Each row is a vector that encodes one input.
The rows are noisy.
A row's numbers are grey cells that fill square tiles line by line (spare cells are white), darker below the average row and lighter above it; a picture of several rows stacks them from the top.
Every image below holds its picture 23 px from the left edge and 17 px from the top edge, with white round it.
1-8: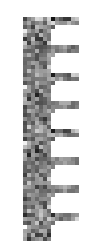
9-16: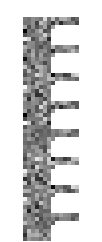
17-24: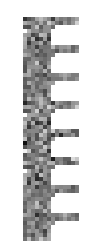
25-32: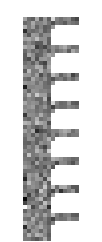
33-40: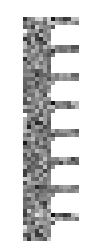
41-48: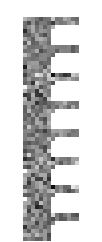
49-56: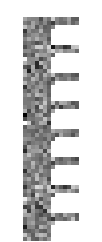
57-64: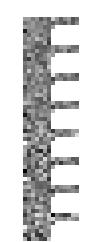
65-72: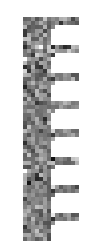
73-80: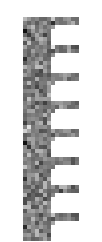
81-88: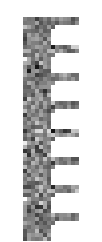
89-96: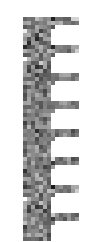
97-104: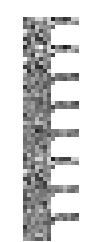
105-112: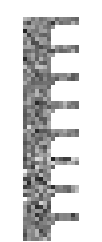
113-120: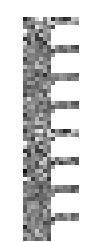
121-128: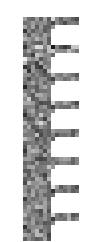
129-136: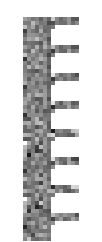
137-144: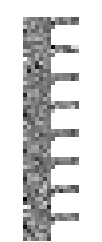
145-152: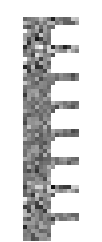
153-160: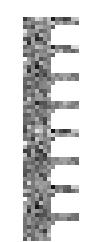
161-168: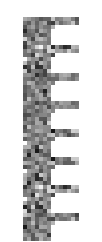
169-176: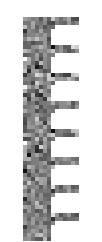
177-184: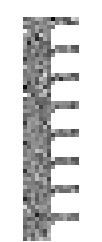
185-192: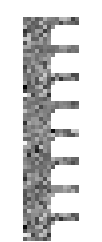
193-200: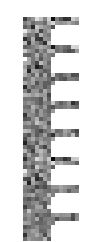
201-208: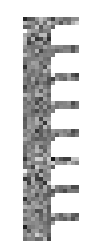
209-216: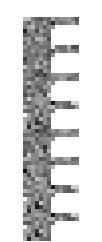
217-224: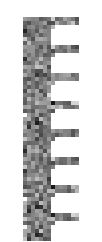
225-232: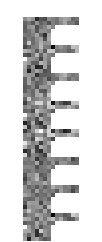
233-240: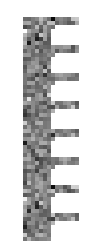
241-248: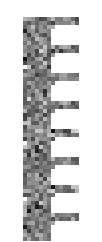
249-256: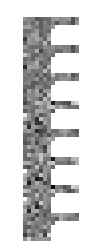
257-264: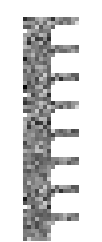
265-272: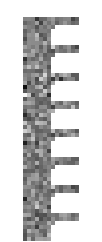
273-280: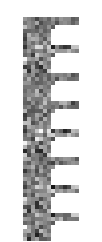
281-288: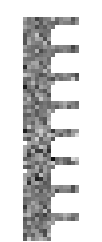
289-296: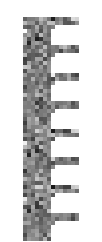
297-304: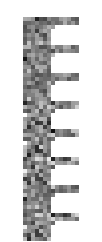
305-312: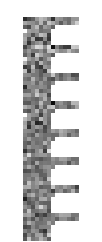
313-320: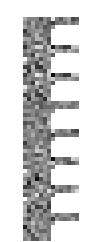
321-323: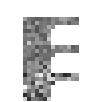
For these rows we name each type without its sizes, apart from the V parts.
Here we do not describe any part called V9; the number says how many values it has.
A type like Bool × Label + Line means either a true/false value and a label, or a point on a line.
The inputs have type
Bool × List(V9) + Line.
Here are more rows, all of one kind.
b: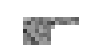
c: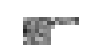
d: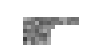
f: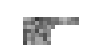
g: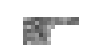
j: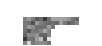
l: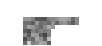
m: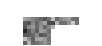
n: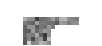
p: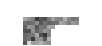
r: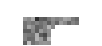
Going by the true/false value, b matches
c and m.
